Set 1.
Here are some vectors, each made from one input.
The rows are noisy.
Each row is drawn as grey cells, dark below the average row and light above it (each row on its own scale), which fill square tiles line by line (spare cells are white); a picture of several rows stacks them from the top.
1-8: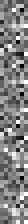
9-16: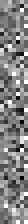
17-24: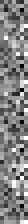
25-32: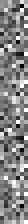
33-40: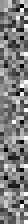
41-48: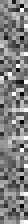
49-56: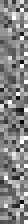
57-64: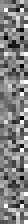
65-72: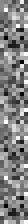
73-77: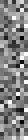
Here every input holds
a list of up to two points on a 6-point line.
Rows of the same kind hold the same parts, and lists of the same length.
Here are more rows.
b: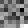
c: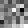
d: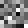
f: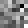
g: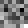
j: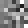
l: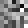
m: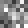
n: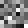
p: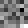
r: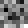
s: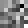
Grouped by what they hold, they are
b, c, g, p, r
d, n
f, j, l, m, s

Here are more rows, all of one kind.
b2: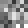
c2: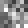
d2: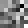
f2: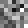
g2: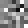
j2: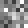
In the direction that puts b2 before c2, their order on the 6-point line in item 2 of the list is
f2, b2, j2, d2, g2, c2.
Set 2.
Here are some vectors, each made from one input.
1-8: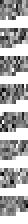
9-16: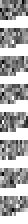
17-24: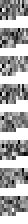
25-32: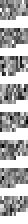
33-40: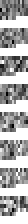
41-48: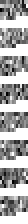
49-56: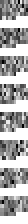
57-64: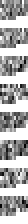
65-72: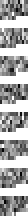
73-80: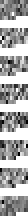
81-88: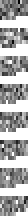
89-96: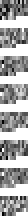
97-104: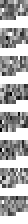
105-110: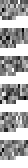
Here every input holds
a node of each of two 9-node trees.
